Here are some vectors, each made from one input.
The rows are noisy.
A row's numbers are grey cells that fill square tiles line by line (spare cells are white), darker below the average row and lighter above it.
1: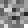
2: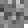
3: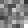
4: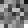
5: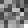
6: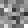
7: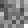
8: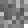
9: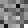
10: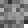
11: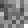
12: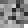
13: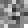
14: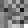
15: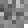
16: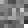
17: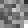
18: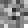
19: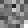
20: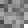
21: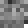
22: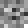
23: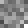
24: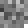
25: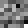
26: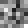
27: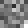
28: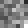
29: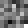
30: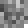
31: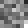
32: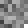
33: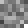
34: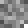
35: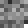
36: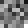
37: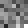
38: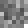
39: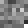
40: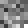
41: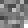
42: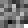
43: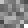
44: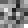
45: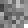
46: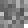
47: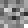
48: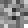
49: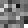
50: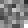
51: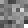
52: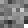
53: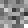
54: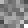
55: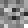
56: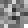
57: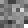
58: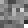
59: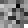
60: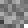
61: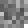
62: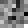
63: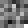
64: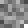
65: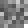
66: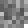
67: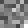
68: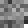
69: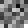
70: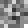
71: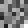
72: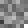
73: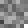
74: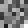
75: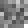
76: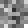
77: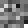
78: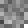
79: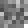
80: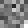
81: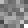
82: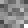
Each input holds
one of 5 labels, together with either one of 5 labels, or three true/false values.
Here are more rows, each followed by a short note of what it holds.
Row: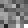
two labels (each one of 5)
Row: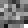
two labels (each one of 5)
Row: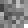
one of 5 labels and three true/false values
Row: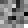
two labels (each one of 5)
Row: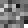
two labels (each one of 5)
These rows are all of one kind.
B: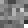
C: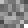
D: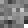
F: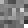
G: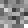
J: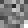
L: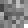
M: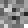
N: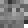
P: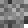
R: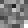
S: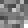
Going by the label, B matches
D, F, N and P.
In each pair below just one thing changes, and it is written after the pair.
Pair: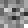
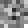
one of the three true/false values
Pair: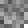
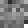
the label
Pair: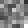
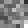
one of the three true/false values
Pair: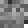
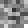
the label
